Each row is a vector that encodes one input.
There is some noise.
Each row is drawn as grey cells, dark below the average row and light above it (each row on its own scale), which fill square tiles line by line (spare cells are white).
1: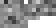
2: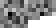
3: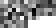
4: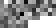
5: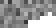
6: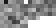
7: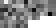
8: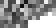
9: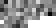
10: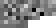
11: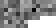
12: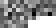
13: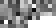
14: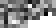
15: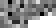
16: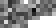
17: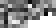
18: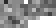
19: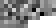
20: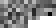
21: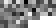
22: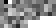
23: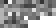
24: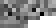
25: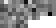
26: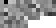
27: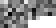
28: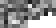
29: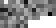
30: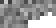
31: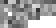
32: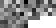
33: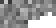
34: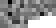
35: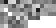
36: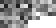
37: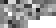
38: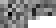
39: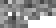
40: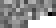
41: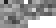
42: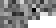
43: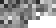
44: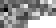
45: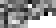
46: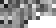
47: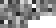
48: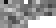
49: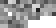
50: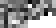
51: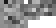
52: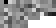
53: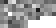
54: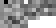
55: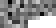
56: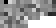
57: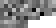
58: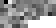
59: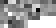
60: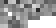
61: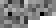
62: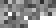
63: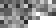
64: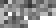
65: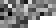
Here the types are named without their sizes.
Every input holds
either a fixed value, or two labels.
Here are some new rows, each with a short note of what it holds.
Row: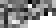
a fixed value
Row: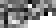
a fixed value
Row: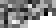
a fixed value
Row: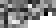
a fixed value
